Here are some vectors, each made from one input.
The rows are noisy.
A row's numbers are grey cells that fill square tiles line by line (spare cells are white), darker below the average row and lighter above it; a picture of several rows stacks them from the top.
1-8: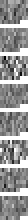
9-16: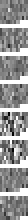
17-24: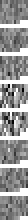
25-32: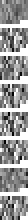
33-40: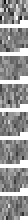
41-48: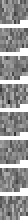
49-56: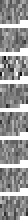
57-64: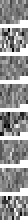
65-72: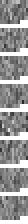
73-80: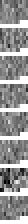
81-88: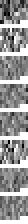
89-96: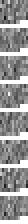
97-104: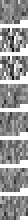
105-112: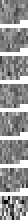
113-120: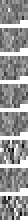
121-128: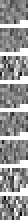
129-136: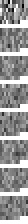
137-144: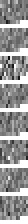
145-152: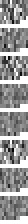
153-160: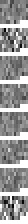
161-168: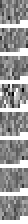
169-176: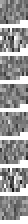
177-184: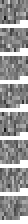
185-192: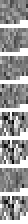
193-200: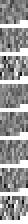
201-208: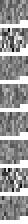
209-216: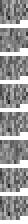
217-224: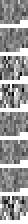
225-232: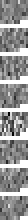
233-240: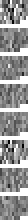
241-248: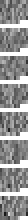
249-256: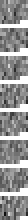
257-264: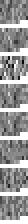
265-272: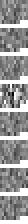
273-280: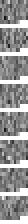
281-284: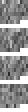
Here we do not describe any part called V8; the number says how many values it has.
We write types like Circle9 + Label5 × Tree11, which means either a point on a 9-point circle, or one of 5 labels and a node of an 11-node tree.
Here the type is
Line9 × List3(V8) + List2(Line5).
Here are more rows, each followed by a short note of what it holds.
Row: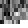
the empty list
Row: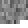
a point on a 9-point line, together with a list of two items
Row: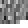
a point on a 9-point line, together with a list of one item
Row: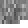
a point on a 9-point line, together with a list of one item
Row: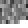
a point on a 9-point line, together with a list of two items
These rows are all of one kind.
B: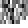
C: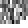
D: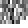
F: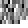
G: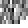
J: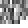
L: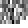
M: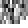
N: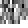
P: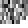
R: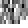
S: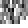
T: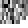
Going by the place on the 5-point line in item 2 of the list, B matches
F, M, R and T.
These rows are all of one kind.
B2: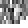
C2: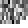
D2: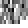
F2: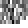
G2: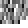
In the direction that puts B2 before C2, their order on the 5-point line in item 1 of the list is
G2, D2, B2, F2, C2.
